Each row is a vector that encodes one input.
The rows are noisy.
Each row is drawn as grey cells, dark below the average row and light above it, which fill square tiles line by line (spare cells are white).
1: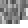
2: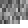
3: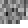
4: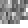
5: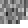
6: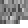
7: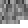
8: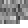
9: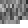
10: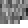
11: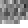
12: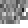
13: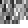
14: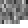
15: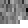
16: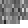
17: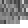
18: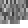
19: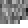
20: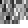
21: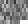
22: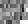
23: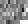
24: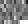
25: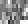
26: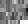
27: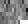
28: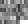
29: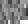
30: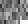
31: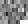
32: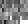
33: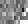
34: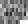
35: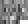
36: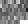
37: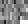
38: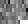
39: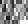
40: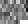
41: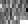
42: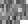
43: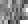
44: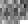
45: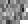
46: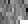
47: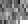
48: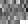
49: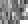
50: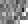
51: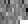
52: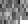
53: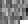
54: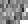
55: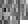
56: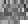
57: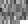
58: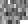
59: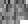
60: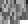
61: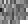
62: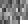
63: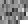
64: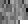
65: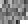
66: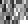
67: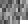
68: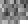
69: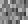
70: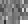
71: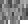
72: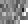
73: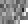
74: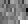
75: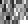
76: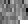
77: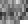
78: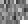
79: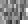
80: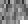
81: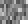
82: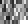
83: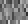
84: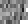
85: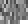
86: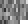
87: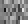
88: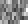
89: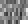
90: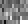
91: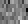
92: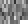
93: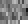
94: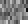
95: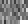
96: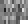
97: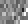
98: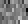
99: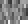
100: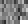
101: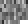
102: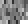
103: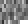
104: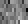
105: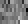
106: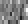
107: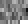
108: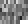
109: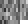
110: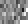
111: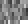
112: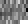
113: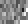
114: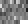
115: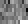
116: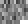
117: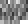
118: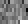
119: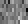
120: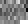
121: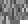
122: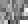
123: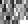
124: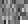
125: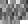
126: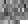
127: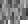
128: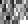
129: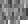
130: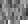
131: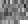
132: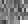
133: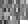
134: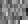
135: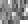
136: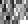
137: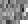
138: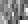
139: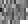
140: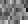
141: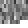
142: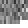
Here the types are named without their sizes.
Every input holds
a list of points on a line.
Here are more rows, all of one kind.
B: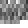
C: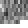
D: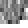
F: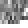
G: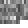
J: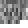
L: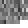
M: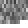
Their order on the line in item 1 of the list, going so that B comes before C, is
G, L, M, B, C, J, D, F.
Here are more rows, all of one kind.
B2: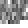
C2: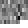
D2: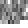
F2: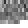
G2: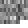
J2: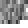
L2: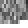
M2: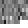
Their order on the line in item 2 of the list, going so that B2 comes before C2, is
M2, F2, D2, B2, L2, C2, G2, J2.
